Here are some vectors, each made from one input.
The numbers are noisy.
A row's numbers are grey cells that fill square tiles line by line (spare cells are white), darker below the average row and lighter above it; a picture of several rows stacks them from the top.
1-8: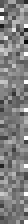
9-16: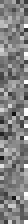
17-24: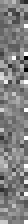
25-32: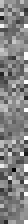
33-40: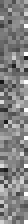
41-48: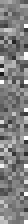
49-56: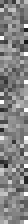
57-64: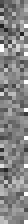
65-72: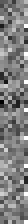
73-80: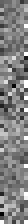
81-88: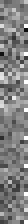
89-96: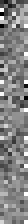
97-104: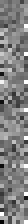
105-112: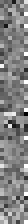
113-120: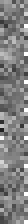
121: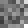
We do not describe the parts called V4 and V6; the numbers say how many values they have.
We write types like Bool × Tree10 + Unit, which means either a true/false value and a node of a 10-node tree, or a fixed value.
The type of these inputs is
List2(Line5) + V4 × V6.
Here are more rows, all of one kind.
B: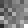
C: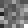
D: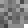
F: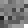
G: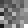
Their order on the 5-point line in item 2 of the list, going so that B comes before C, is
B, D, C, G, F.
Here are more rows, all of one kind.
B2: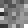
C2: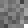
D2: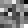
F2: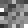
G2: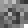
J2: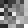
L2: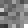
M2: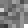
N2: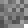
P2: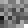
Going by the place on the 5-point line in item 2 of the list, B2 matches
G2 and L2.
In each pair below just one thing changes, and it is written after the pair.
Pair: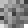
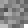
the value of V4
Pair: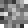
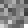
the value of V4
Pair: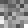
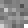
the value of V6
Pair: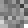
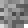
the value of V6
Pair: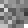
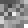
the value of V4
